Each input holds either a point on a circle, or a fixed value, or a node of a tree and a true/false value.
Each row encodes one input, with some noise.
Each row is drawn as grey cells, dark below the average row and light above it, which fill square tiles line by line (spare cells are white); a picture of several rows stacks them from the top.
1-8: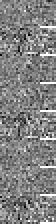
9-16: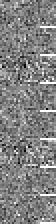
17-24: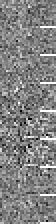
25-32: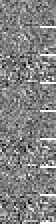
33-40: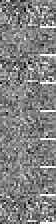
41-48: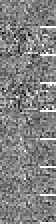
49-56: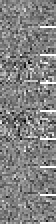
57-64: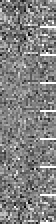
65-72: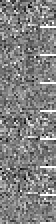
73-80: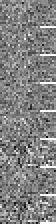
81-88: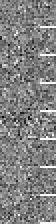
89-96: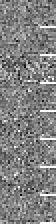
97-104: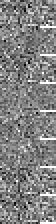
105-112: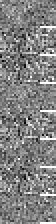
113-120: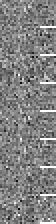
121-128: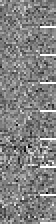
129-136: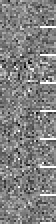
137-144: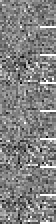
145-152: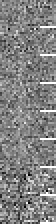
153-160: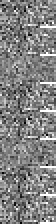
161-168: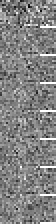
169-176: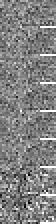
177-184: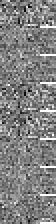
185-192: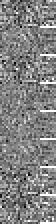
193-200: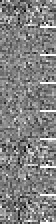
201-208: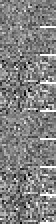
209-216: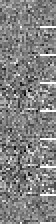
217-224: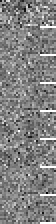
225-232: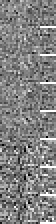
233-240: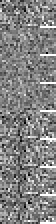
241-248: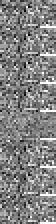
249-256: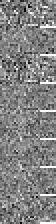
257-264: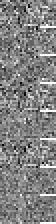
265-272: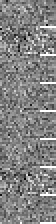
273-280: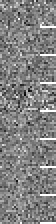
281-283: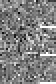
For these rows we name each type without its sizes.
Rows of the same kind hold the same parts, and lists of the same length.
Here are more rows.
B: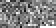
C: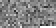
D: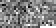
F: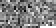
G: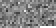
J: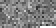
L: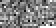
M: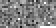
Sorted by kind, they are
B, D, F
C, G, J, M
L

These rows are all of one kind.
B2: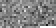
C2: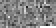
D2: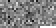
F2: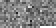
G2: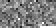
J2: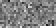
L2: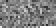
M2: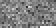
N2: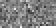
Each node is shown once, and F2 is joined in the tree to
N2.
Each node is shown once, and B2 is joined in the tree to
J2 and L2.
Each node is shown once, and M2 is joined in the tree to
N2.
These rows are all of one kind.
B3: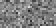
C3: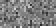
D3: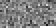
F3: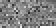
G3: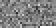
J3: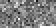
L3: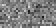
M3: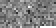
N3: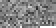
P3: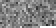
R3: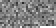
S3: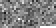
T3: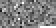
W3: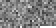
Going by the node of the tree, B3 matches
C3, S3 and W3.
